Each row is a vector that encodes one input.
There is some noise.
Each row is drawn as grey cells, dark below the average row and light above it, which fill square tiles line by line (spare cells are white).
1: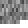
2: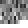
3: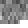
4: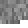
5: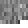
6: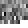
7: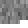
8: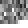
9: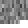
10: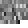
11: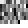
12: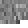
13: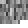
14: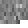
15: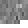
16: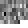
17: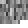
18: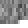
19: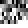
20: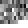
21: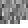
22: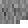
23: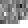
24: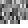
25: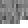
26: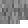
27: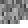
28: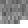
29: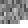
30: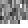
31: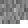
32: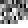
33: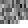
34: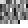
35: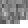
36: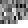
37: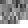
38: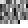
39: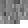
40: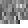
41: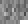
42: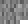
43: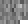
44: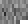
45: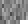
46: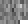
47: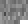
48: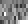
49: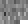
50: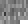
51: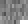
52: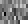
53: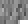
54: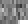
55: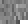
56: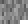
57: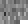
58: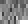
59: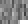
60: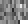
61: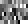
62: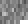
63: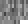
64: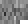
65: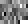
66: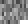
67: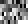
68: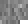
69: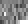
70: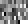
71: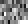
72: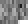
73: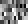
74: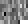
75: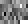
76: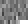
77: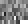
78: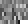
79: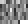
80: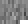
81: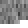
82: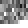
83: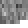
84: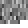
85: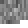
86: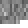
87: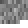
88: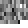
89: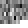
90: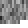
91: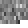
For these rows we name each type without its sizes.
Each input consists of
a list of points on a line.
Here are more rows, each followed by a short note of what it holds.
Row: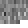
a list of two items
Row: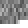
a list of one item
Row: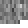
a list of one item
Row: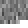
a list of one item
